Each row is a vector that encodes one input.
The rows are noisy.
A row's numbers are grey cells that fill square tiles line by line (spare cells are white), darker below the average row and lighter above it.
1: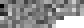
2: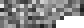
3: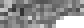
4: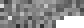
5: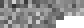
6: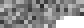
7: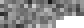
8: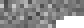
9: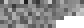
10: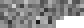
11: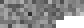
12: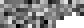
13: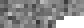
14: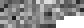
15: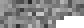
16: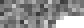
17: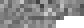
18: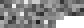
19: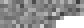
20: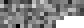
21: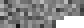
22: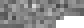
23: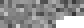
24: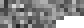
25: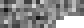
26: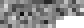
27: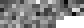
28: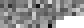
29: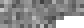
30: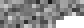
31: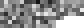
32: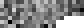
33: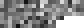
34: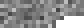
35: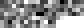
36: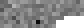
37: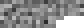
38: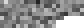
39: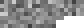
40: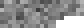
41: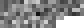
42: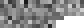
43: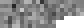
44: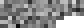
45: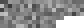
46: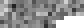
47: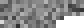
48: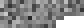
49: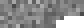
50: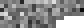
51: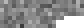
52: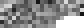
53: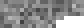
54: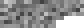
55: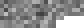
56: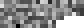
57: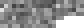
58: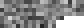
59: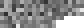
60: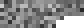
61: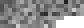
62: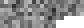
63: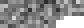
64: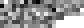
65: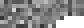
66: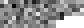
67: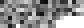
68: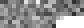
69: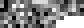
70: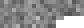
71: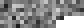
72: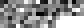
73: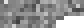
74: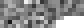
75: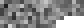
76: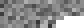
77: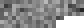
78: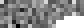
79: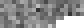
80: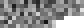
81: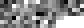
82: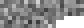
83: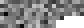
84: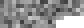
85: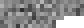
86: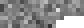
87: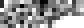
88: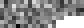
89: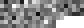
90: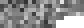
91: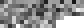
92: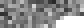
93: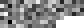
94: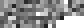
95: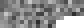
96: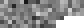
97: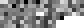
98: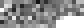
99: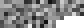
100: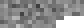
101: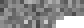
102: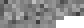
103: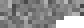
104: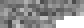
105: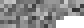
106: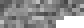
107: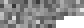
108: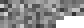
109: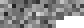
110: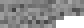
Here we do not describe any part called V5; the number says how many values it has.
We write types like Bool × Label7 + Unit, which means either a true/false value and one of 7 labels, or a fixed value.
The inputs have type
(Line8 + V5) × Tree11.
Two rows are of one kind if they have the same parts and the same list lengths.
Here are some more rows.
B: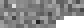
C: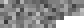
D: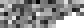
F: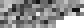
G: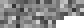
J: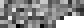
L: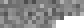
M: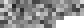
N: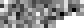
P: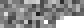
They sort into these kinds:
B, D, F, M, P
C, G, J, L, N

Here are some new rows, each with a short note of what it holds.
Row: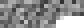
a point on an 8-point line and a node of an 11-node tree
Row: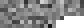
a node of an 11-node tree and a value of V5
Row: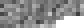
a point on an 8-point line and a node of an 11-node tree
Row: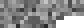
a point on an 8-point line and a node of an 11-node tree
